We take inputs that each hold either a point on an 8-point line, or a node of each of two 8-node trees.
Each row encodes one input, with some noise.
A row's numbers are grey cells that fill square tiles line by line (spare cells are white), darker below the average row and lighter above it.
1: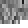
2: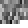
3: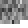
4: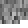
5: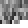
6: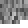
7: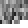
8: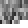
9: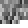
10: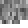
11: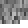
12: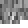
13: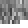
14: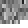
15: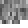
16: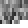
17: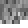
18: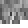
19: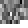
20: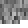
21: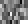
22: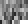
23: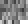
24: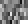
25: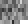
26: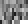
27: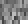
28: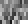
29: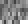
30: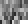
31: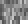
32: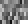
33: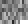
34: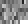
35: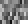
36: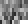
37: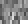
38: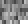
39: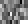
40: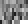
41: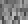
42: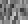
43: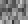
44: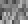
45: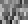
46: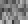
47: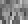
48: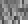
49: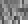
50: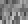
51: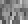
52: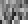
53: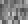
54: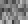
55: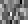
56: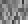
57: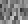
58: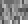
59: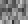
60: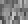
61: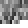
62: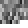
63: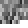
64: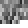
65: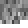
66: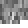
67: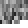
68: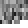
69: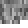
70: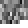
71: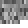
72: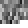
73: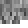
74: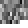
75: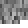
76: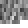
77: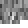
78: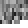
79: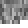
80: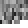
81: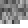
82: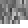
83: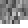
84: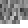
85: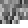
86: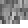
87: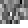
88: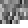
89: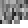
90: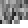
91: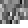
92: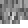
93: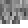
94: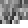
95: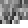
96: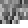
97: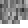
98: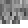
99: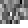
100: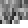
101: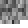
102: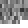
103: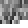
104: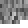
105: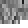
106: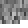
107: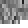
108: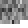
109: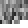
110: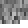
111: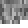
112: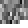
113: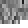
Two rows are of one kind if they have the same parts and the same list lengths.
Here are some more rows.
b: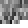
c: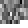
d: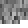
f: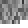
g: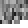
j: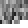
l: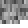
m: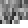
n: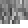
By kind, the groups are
b, c, g, j, m
d, f, l, n

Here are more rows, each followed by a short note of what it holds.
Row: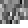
a point on an 8-point line
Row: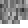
a node of each of two 8-node trees
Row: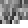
a point on an 8-point line
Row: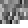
a point on an 8-point line
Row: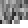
a point on an 8-point line
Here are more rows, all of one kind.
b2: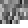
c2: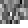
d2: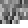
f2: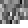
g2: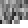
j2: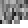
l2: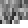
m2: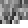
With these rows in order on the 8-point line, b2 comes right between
d2 and f2.
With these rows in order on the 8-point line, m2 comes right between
d2 and l2.
